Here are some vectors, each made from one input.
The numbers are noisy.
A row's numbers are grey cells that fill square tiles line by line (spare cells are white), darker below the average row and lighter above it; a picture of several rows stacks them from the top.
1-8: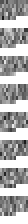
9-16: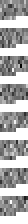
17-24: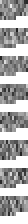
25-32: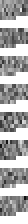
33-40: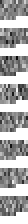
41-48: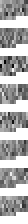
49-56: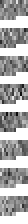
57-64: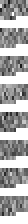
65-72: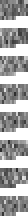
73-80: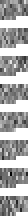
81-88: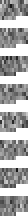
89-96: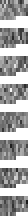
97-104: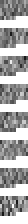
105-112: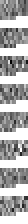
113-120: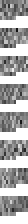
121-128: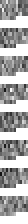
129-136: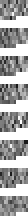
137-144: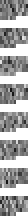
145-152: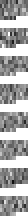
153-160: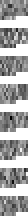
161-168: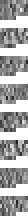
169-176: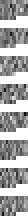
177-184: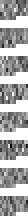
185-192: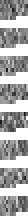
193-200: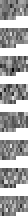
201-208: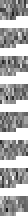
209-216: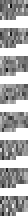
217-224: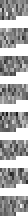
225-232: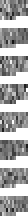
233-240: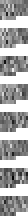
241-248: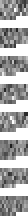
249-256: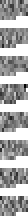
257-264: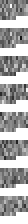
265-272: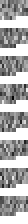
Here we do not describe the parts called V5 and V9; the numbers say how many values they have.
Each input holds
a value of V5, together with either one of 8 labels, or a true/false value and a value of V9.
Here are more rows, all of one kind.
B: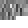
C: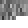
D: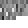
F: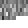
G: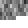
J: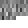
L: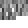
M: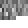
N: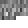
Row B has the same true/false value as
C and G.
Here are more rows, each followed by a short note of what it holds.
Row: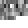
a true/false value, a value of V5 and a value of V9
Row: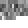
one of 8 labels and a value of V5
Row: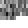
one of 8 labels and a value of V5
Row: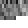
a true/false value, a value of V5 and a value of V9
